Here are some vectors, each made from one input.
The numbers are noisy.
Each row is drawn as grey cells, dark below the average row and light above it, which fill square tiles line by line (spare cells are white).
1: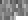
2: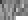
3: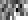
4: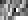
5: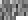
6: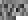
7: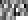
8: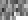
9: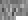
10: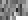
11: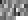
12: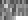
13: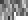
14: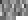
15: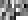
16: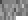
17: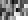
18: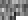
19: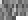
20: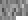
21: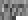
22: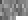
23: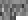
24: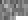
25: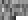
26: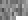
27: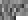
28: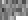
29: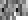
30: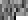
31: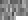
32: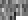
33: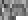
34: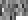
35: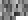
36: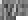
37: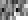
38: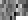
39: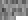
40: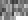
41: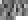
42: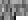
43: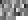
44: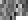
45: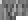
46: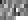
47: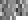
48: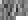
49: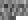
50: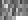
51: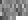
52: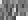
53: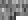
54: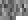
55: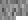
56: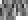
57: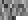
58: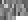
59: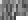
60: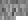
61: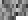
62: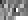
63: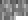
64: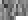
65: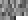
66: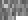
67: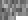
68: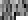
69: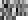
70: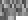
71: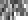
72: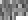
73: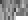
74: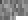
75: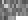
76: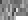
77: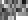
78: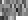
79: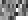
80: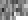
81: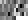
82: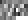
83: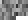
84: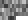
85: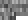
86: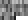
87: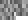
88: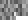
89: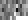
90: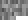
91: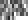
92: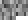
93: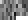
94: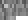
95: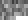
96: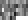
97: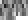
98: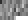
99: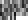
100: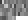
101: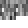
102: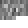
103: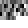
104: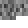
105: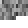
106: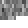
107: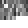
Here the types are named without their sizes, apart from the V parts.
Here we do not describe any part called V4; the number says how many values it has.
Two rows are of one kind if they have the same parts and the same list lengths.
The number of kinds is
4.
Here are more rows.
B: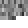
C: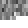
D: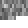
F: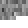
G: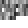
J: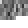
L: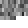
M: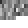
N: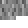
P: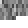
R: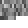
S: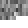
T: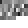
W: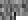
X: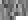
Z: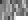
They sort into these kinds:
B, L
C, D, F, M, N, R, S, T, Z
G, W
J, P, X

